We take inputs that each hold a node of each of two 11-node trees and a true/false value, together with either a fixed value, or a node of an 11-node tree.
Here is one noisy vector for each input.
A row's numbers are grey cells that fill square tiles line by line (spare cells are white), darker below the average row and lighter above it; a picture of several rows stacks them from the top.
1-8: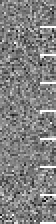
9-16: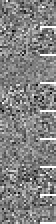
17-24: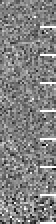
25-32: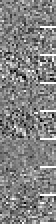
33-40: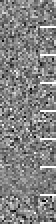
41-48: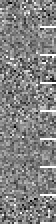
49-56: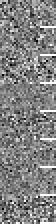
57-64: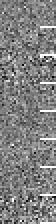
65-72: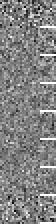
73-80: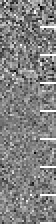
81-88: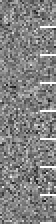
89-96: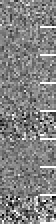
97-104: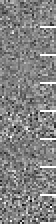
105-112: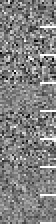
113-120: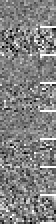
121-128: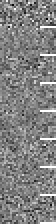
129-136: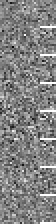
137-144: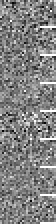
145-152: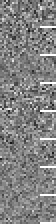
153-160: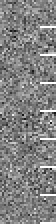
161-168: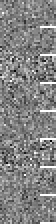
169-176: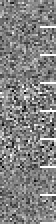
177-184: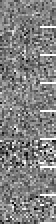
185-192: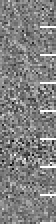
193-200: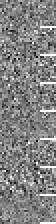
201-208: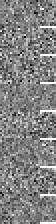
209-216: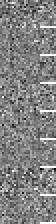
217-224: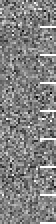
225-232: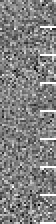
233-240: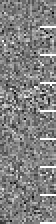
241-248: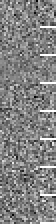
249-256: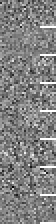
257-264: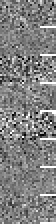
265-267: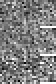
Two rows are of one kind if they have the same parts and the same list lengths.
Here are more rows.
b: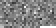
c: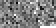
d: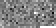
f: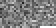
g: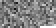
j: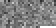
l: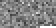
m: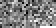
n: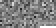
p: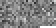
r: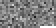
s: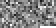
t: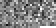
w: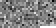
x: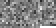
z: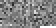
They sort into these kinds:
b, d, f, g, j, m, p, t, w, z
c, l, n, r, s, x

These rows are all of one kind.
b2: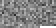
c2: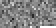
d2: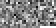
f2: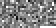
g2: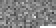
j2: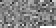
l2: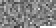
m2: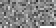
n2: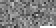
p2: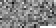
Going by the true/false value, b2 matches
f2, g2, j2 and p2.
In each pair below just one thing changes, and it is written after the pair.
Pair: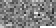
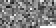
the node of one of the three trees
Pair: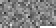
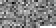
the true/false value
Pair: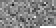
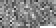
the node of one of the three trees
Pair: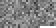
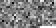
the true/false value
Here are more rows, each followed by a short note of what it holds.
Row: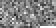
a node of each of three 11-node trees and a true/false value
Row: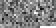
a node of each of two 11-node trees and a true/false value
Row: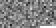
a node of each of three 11-node trees and a true/false value
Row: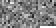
a node of each of three 11-node trees and a true/false value
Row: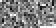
a node of each of three 11-node trees and a true/false value
